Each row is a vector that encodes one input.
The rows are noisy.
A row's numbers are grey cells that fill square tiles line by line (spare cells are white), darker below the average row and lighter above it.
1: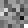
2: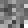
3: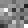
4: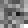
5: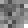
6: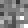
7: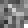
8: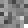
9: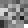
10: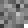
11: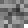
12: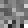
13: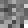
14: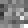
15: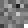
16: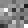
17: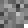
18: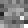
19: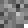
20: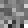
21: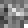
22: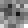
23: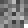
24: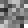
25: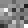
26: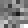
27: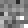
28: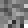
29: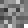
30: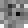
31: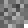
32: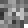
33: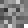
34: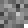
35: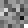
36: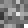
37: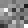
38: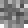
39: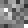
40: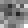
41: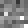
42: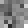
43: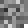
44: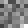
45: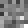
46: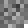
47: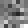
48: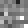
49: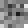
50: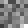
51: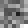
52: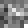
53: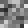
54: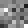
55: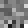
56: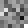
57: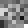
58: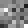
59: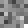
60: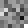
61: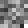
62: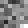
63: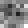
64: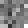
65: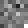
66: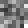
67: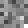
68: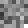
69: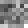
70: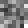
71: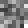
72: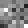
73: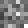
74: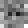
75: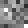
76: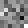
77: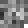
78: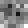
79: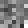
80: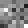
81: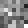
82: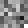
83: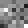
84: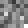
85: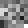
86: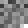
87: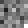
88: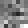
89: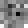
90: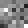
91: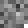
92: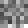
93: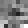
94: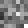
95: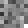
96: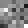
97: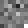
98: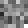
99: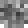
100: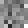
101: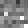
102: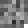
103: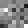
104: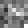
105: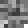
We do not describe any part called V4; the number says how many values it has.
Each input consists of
a true/false value and a value of V4, together with a list of up to two points on a 5-point line.
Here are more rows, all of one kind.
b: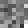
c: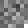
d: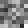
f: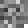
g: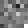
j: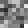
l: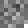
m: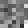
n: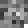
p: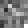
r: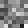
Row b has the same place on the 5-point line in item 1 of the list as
c, d, l and m.
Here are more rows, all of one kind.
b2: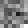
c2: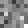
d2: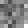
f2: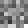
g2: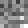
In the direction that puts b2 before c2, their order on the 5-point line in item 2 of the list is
d2, g2, b2, f2, c2.
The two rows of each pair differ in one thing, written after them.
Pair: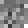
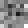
the place on the 5-point line in item 1 of the list
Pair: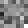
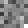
the true/false value
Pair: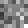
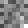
the true/false value
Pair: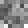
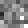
the value of V4
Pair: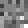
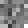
the value of V4
